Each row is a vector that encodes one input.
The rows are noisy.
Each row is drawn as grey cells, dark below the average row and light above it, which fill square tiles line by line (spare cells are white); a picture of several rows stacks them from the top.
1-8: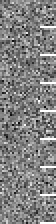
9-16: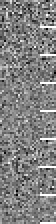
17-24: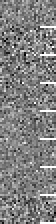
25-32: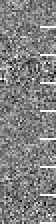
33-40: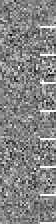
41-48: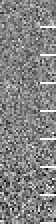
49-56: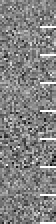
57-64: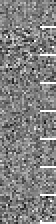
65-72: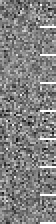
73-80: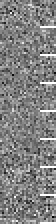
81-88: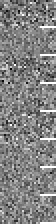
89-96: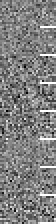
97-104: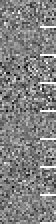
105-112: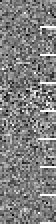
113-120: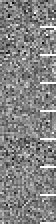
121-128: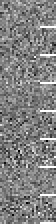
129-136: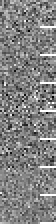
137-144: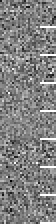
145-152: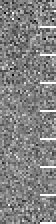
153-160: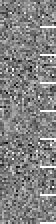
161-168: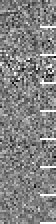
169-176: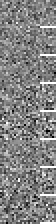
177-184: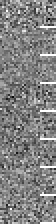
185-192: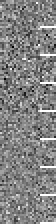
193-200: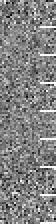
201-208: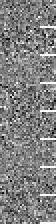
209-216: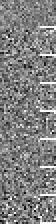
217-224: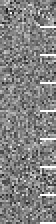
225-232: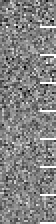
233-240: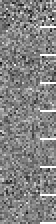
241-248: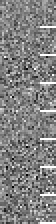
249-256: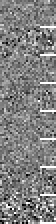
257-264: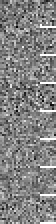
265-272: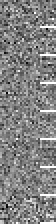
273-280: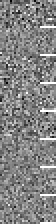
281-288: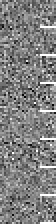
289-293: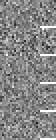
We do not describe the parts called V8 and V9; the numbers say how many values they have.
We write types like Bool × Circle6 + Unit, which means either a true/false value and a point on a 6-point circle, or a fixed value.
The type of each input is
(Bool × V9 + V8) × Line7 + Circle17.
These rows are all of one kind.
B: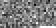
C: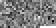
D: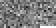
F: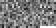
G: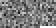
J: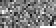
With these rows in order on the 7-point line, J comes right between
B and F.
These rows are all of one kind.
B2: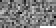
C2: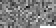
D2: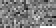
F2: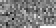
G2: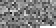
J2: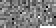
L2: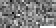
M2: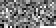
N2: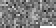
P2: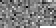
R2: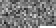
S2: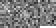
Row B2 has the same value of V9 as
D2, M2 and P2.
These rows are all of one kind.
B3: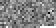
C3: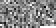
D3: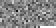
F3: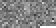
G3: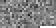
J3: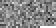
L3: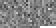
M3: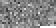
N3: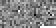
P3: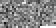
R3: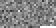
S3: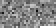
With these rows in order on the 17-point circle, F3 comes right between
N3 and R3.
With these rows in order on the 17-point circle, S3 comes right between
D3 and M3.
